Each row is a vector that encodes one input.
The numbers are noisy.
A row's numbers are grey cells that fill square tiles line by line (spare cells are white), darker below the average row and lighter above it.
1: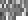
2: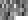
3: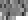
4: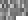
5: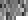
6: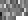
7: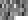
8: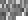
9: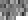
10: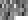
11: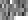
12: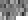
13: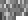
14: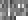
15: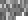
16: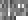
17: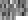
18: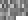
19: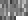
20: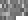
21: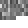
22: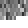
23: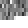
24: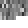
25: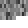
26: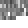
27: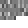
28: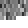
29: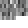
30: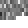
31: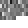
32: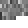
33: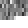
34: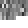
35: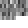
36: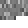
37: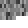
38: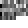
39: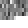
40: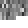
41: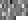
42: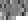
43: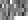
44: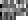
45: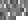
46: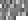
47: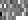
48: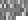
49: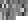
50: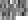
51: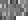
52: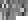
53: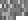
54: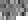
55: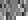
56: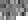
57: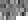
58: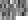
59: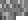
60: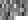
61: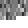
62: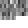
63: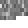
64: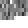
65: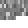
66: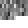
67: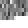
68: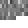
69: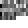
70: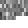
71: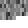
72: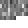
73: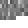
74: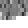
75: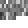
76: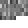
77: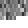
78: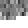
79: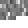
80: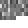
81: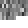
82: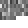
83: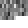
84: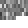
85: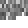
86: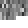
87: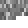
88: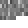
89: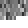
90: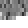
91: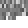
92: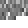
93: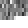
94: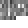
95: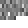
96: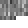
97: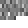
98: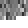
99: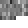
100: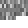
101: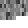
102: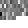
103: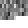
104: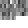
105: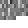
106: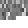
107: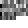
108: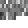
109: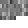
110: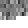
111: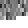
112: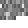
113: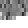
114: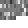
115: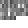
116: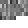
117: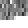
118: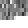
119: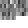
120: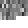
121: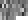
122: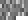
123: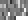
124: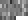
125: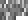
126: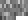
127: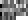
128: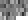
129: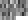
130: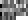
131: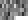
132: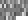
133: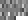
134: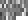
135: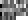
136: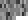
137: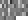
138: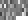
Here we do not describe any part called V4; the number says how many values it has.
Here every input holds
a list of up to two items, each a true/false value and a value of V4.
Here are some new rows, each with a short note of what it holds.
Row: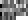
the empty list
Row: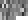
a list of one item
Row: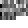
the empty list
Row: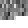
a list of one item
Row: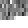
a list of one item
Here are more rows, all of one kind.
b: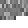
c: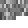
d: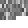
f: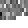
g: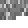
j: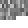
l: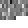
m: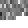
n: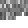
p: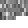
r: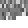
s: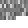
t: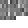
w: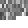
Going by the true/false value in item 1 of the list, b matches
j, l and t.
